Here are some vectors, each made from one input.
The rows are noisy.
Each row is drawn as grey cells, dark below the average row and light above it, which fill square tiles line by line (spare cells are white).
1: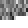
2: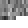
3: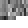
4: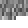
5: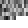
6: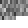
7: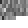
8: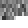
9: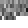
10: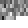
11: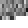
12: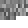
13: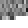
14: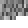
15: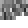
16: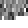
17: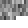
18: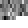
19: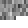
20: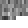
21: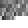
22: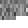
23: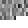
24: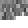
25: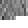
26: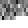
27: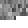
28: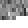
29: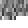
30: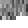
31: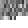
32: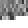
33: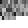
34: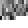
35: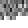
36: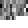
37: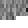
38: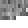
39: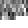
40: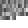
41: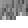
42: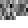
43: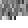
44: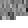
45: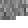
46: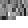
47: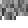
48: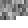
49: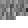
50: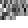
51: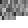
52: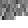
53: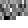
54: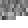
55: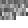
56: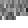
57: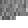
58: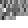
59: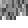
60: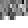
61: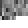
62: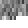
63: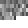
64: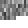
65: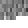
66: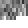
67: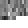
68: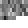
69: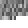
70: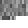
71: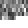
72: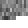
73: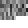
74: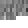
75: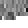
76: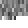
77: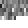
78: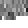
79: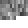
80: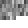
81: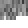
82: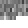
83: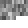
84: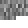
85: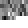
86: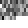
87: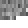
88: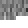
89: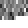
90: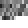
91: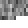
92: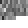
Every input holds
either a point on a 5-point line and a true/false value, or a point on a 7-point line.
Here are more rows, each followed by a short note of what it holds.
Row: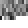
a point on a 7-point line
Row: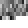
a point on a 7-point line
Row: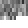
a point on a 7-point line
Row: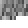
a point on a 7-point line
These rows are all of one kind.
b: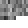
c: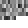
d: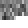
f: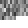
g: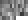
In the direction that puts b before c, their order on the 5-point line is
d, b, c, g, f.
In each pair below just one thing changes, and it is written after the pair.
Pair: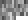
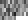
the true/false value
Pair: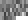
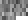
the true/false value
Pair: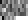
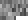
the true/false value
